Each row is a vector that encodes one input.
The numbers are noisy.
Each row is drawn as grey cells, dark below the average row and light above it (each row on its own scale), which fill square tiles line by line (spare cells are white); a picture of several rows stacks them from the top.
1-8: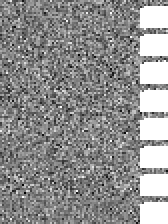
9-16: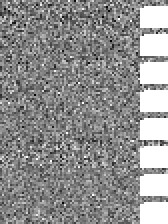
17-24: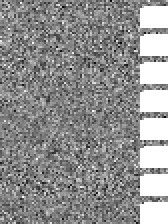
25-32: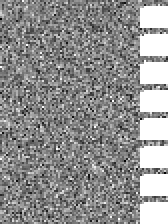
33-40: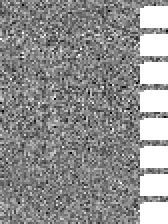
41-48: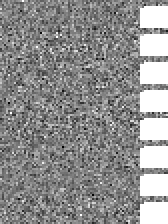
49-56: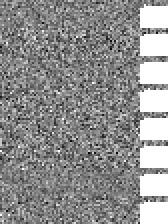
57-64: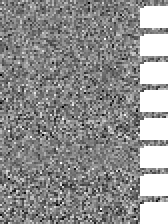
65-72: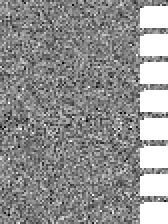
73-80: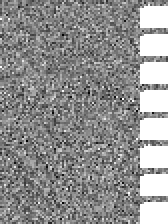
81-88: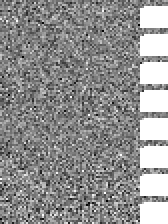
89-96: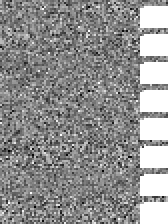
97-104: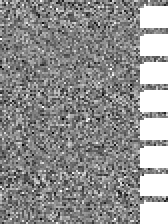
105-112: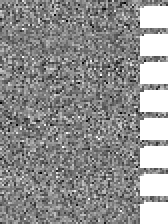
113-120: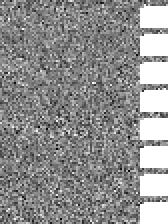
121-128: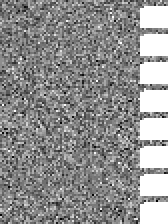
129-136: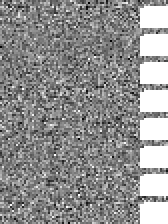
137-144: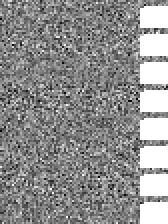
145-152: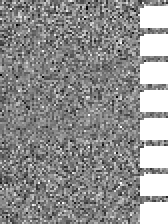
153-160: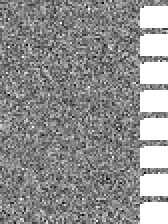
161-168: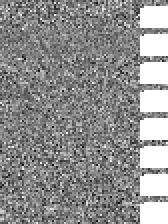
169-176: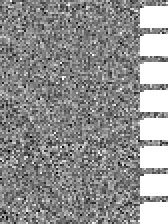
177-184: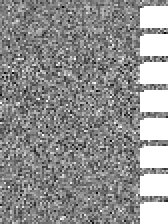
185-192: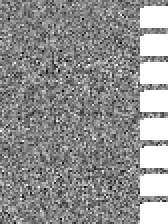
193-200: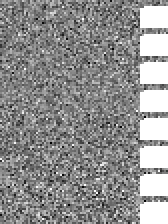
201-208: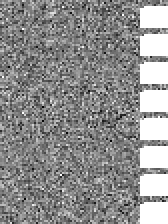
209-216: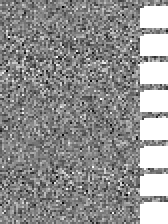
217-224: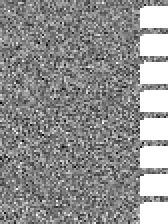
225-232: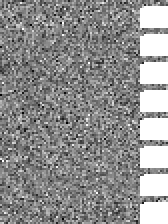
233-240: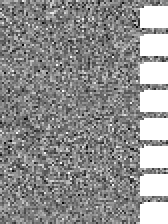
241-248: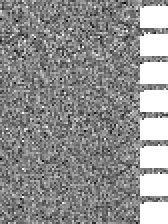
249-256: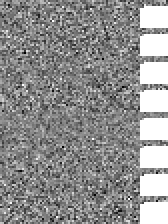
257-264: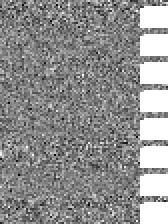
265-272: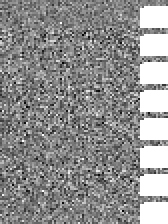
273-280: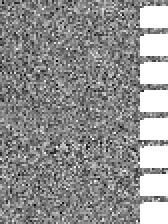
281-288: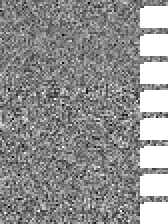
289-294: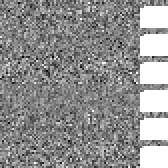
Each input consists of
a list of up to three points on a 10-point line.
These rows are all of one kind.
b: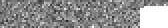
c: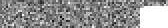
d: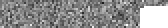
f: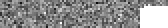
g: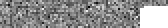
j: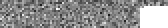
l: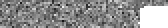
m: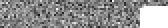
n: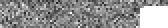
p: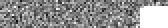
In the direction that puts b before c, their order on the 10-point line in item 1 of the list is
m, j, f, g, p, l, n, b, d, c.
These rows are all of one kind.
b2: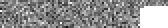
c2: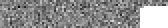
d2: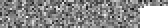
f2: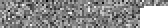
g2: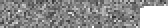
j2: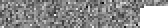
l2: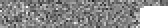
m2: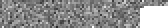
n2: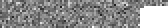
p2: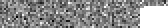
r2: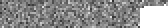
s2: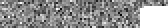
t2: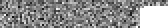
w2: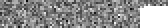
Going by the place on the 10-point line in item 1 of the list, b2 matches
g2, j2, m2 and r2.
